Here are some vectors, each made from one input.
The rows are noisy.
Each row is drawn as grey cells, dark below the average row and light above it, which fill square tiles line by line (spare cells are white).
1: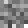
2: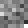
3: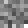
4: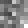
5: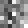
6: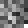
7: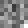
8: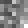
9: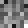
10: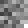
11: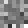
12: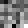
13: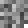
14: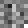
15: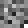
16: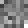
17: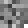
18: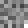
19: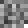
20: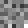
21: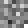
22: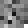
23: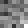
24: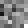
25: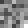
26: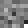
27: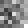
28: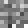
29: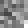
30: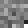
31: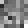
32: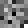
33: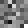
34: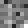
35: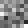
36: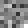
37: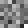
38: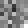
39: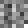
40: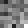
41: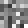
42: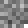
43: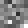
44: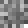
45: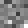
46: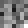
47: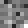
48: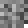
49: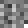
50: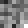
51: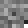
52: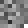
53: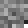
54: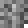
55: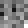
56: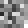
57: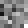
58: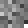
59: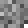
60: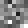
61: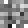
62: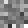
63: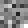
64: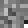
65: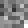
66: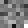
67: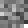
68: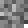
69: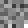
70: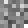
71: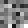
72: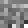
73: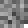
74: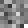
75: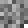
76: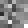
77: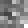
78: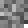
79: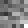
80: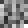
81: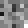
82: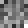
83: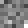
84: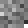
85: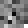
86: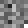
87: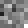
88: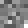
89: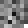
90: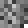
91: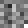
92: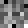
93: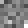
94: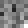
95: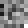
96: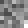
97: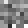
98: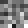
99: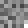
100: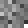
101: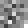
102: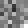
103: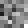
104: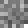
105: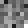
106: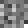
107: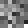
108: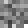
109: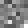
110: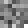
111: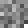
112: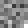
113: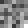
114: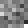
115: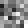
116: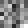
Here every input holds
a true/false value, together with either a point on a 5-point line, or a point on a 6-point line.
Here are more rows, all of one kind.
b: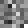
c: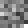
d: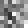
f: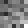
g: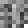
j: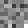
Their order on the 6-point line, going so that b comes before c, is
b, f, d, j, c, g.
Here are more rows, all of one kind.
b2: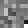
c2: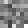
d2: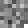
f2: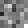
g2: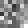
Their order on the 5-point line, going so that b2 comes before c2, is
b2, f2, c2, d2, g2.
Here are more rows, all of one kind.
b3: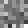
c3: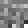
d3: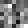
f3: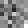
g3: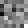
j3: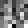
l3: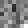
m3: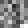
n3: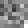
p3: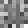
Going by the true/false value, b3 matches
c3 and p3.
